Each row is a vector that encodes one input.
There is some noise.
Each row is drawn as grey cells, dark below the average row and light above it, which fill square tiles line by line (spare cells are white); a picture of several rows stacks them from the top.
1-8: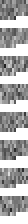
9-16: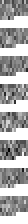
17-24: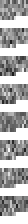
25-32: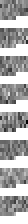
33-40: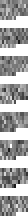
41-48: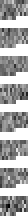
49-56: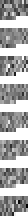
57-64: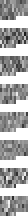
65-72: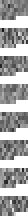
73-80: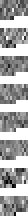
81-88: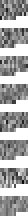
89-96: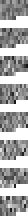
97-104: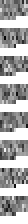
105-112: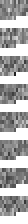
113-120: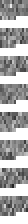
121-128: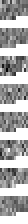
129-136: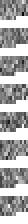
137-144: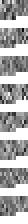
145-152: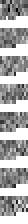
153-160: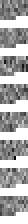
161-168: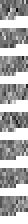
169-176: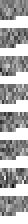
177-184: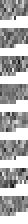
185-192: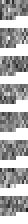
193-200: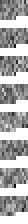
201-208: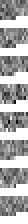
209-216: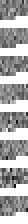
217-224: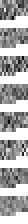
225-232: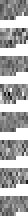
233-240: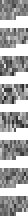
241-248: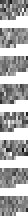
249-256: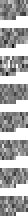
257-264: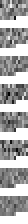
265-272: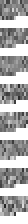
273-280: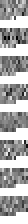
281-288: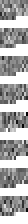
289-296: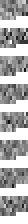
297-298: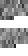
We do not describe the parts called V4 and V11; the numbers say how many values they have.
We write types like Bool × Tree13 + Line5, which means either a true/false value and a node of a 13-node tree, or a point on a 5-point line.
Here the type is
Bool × (Line7 + V4) + V11.
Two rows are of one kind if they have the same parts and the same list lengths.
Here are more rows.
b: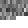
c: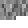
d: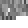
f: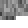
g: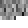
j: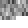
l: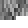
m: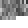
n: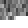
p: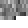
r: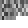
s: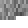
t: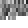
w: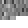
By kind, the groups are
b, d, n, r
c, g, j, m, p, s, t, w
f, l

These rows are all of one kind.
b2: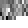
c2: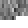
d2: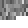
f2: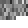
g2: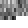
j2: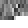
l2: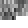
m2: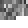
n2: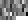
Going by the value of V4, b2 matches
f2 and m2.
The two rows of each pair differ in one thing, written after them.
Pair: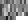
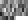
the true/false value
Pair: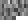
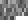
the true/false value
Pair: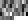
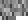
the value of V4
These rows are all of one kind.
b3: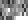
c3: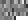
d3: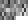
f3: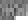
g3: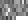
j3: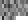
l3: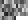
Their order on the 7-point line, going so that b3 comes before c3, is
l3, d3, b3, c3, j3, g3, f3.
